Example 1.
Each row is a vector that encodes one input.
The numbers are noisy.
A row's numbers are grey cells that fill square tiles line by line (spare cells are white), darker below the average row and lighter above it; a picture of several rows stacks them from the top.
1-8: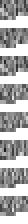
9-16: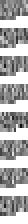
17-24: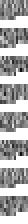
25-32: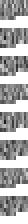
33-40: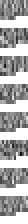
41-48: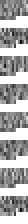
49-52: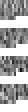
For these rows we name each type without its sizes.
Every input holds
a point on a line.
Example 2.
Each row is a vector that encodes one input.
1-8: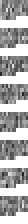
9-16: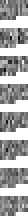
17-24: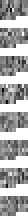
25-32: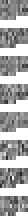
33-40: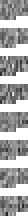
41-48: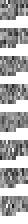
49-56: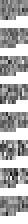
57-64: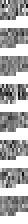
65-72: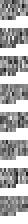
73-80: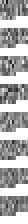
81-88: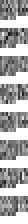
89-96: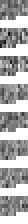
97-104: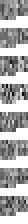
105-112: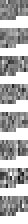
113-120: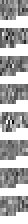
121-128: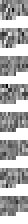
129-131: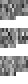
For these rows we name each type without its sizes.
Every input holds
either a fixed value, or five true/false values.
